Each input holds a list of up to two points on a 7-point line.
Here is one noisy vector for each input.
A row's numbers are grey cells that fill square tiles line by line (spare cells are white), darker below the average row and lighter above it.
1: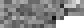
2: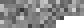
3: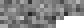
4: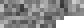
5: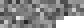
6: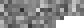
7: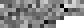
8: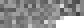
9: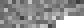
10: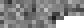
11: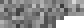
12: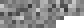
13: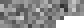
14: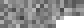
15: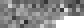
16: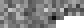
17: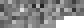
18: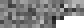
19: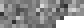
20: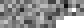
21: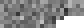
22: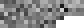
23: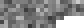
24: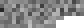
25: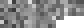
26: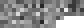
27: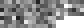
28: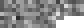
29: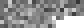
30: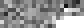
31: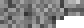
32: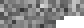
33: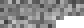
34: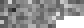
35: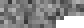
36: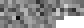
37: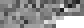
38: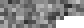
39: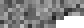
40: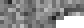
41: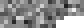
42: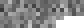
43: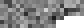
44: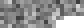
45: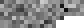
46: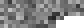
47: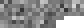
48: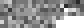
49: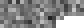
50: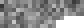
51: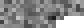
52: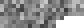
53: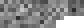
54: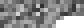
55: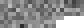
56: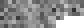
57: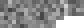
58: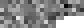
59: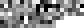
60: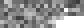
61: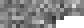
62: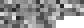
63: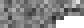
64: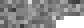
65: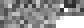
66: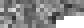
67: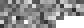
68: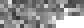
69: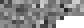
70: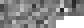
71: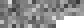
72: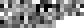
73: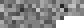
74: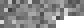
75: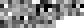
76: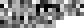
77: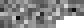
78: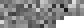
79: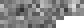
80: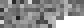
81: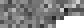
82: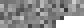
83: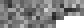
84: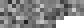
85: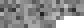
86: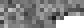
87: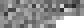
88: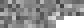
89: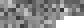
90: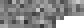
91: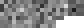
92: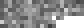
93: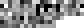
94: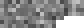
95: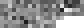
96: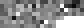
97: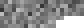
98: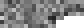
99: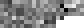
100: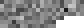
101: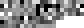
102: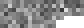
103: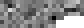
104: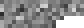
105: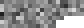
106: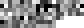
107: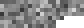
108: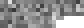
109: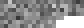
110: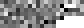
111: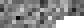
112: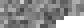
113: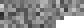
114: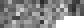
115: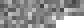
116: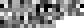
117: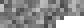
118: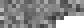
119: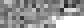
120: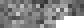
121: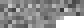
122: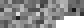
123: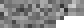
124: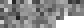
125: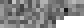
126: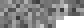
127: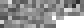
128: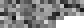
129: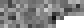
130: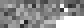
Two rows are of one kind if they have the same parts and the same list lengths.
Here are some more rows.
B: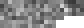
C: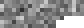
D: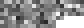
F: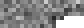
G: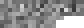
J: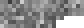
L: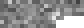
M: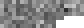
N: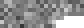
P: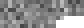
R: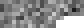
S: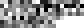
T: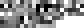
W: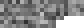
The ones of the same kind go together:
B, D, G, L, N, P, R
C, F, J, M, W
S, T

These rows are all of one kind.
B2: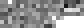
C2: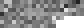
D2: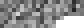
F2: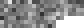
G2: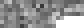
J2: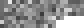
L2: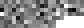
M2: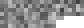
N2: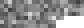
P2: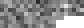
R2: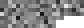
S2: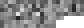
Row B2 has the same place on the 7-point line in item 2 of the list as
D2, G2, M2 and S2.
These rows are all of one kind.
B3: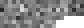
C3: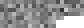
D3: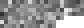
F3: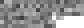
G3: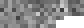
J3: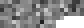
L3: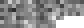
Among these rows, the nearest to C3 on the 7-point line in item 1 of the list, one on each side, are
F3 and G3.
